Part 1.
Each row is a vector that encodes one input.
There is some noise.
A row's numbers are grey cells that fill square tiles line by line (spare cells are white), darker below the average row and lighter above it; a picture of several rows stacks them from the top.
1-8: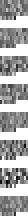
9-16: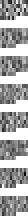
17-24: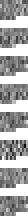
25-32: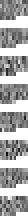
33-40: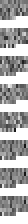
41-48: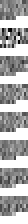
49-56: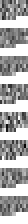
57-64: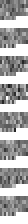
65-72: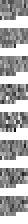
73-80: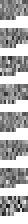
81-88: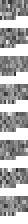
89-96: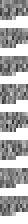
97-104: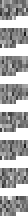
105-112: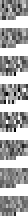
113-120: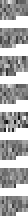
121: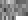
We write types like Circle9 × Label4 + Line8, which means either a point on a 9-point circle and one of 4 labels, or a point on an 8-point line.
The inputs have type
Label7.
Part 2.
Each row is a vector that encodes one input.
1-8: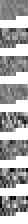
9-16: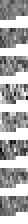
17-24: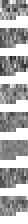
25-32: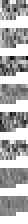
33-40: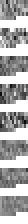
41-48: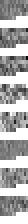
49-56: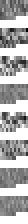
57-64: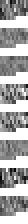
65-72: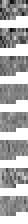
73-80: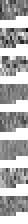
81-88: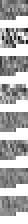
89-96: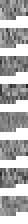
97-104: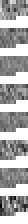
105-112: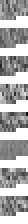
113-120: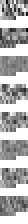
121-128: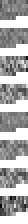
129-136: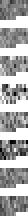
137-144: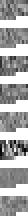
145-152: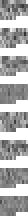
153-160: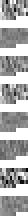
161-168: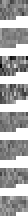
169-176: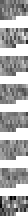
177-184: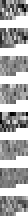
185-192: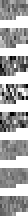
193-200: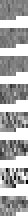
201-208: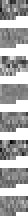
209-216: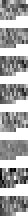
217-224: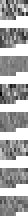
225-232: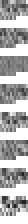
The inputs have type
Line6.
